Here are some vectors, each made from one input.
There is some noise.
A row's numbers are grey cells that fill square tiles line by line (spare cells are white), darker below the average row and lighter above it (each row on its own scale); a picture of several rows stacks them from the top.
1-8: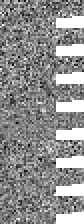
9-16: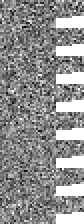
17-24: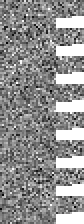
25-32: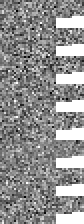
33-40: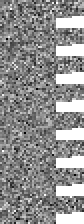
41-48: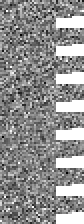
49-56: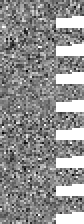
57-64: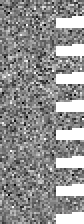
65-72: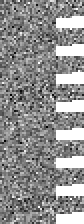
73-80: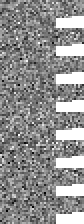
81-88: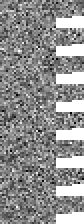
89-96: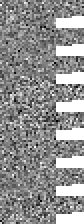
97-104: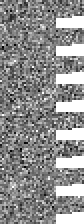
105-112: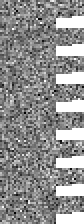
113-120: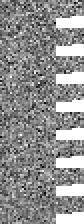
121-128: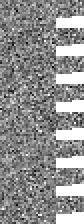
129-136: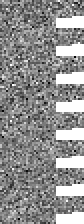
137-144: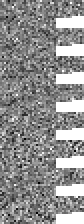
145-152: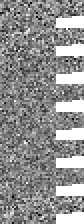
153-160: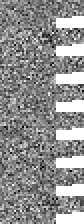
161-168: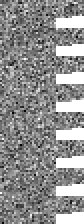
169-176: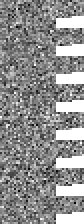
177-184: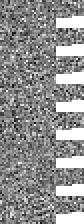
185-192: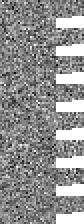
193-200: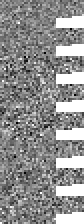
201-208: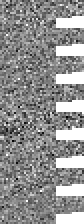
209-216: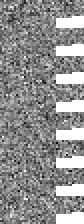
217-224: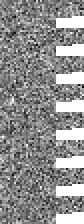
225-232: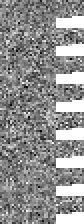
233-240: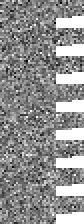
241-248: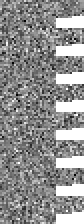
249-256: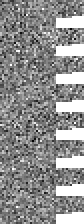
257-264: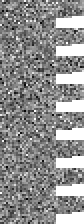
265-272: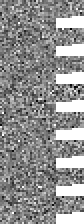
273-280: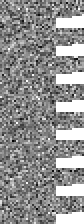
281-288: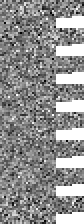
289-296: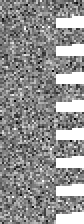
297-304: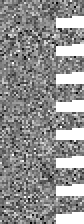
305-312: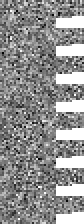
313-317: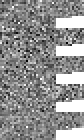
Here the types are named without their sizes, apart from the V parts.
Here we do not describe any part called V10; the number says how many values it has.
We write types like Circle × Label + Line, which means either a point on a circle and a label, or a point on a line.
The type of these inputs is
(Bool × Bool × Bool + V10) × Line.
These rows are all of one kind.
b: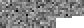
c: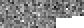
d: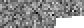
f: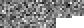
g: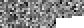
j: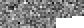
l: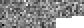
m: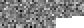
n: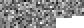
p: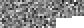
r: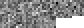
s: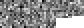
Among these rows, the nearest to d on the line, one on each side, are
j and m.
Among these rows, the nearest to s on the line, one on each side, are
n and p.
